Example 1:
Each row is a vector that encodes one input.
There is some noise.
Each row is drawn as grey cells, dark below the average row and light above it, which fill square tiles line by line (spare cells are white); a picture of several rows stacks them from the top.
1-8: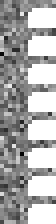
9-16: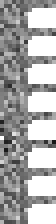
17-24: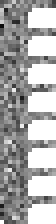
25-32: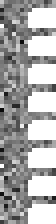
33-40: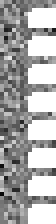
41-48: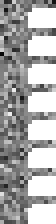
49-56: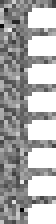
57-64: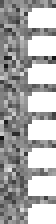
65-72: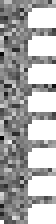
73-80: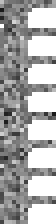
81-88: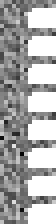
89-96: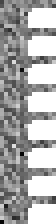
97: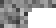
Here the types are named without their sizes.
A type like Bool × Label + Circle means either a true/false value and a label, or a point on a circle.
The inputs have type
Bool × Line.
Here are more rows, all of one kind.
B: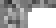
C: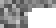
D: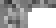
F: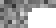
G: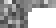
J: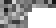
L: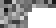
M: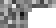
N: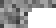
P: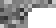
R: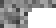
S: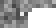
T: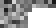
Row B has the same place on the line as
D, N and R.
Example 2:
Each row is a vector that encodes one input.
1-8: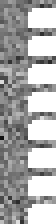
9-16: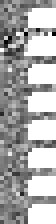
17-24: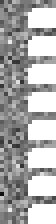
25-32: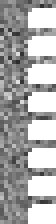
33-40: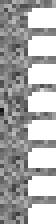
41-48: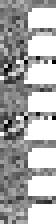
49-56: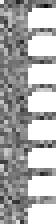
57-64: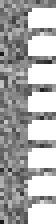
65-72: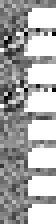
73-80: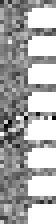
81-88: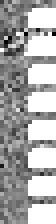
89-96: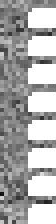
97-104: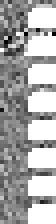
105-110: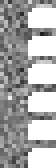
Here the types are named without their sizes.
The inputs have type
List(Line).
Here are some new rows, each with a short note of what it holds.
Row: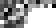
the empty list
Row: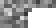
a list of one item
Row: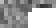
a list of two items
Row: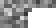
a list of one item
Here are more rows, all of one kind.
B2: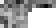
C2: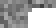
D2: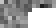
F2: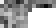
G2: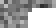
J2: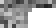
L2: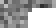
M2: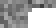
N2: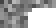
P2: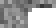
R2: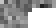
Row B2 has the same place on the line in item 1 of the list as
F2 and J2.
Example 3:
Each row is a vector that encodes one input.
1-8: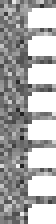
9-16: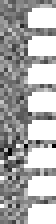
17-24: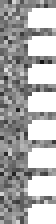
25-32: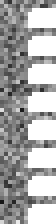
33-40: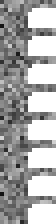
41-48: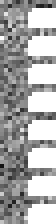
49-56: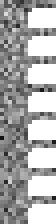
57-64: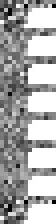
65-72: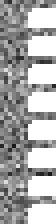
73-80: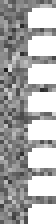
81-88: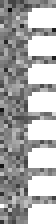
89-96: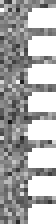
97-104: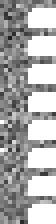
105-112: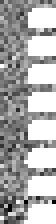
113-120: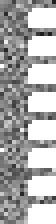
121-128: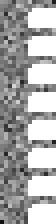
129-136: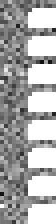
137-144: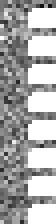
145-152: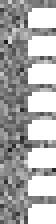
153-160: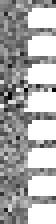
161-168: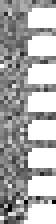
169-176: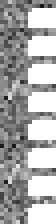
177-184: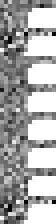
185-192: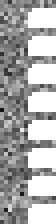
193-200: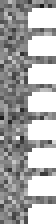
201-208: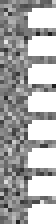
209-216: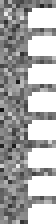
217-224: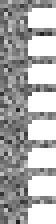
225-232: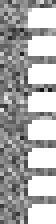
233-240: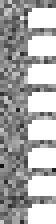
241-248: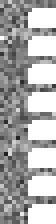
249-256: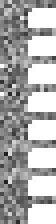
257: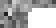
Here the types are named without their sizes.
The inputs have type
List(Line).
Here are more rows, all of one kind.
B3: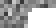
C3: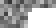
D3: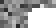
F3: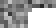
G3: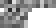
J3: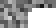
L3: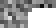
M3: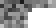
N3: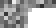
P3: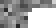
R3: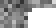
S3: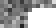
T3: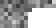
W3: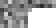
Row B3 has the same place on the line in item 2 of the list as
C3, M3, P3 and R3.
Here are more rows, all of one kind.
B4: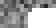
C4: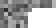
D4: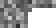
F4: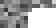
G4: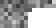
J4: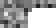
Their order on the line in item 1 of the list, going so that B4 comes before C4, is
B4, G4, F4, C4, D4, J4.
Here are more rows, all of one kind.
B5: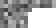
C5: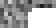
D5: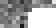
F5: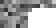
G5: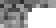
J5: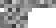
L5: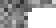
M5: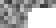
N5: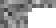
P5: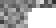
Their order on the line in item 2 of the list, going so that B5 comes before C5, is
F5, D5, L5, G5, M5, B5, C5, J5, N5, P5.
